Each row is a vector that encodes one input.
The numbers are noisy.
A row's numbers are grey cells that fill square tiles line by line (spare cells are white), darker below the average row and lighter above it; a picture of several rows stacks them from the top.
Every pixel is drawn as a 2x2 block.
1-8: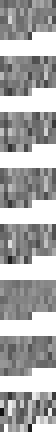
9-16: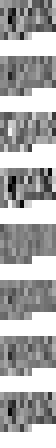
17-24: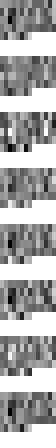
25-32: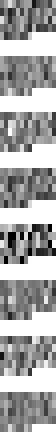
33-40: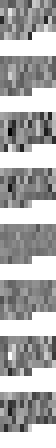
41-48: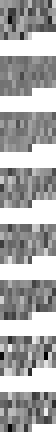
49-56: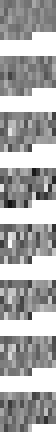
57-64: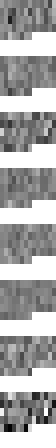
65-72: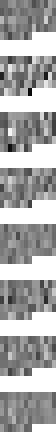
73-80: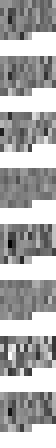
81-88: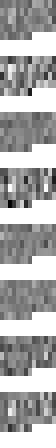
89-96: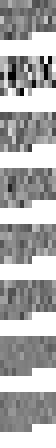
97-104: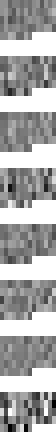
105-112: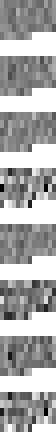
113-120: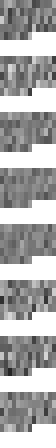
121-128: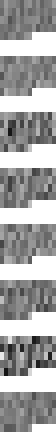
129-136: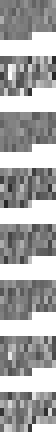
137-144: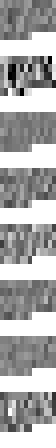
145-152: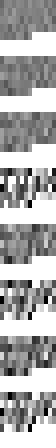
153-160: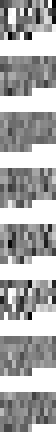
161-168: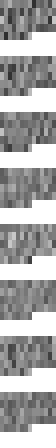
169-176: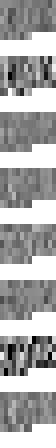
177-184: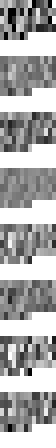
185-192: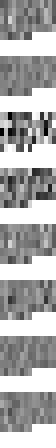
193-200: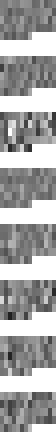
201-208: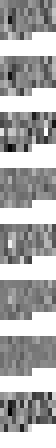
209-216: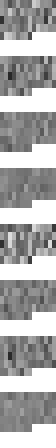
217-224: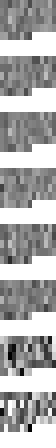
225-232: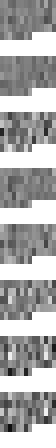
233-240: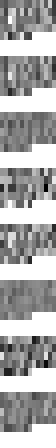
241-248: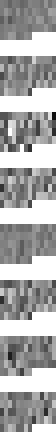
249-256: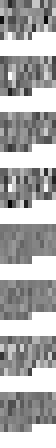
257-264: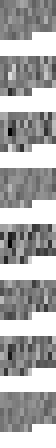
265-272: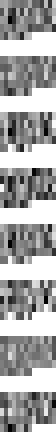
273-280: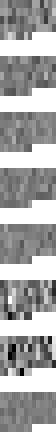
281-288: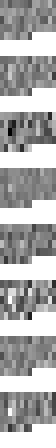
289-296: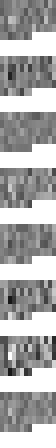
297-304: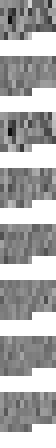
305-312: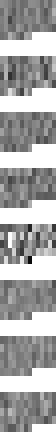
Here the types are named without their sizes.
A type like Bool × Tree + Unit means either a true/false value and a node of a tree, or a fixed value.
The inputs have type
Circle × Line.
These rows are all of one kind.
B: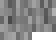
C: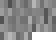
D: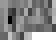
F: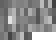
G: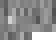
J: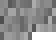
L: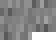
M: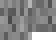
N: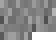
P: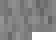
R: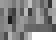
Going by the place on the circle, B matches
C, G and M.
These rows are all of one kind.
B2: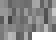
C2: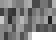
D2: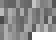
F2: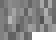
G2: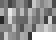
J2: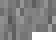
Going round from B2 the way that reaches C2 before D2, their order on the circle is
B2, F2, C2, D2, J2, G2.
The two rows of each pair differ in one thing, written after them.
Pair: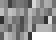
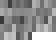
the place on the circle
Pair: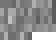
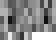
the place on the circle
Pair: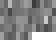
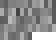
the place on the line
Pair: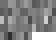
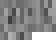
the place on the line
